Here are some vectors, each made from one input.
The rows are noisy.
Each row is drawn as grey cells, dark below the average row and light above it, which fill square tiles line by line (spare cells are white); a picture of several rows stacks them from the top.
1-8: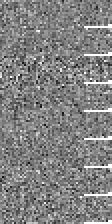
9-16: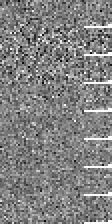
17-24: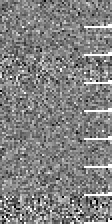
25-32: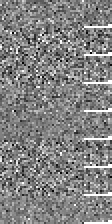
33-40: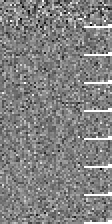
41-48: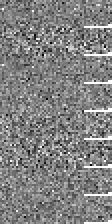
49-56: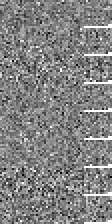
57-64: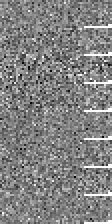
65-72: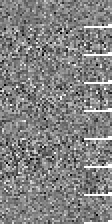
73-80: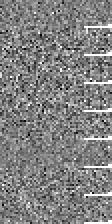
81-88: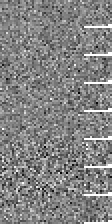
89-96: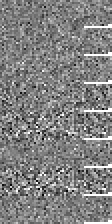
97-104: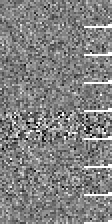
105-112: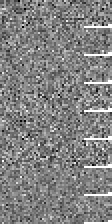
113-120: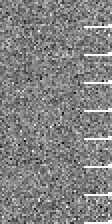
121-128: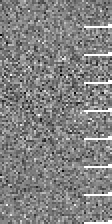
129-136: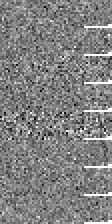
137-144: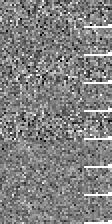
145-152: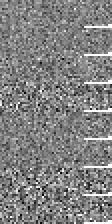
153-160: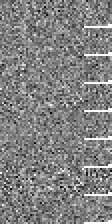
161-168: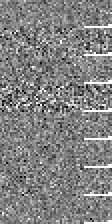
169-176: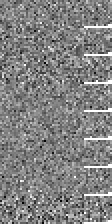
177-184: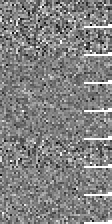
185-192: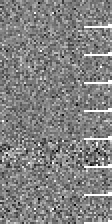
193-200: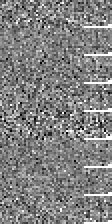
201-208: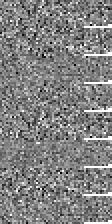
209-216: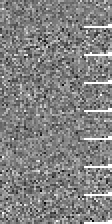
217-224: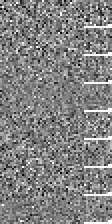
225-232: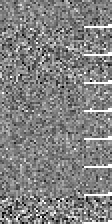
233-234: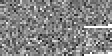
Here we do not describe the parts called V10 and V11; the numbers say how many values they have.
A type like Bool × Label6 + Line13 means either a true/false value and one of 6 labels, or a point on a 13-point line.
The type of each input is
(Line6 + V10) × V11 + Line8.
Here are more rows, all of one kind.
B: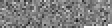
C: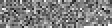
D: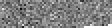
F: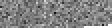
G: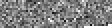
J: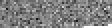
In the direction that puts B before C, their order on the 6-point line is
D, B, C, J, F, G.
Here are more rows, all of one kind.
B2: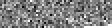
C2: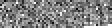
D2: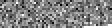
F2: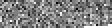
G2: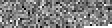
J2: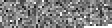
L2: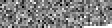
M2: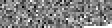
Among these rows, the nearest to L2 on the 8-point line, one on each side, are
D2 and M2.
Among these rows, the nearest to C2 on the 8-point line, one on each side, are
D2 and F2.
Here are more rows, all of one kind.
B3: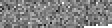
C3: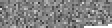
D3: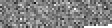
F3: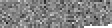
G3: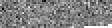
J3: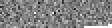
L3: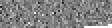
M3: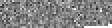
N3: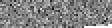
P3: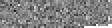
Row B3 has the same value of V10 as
D3 and G3.
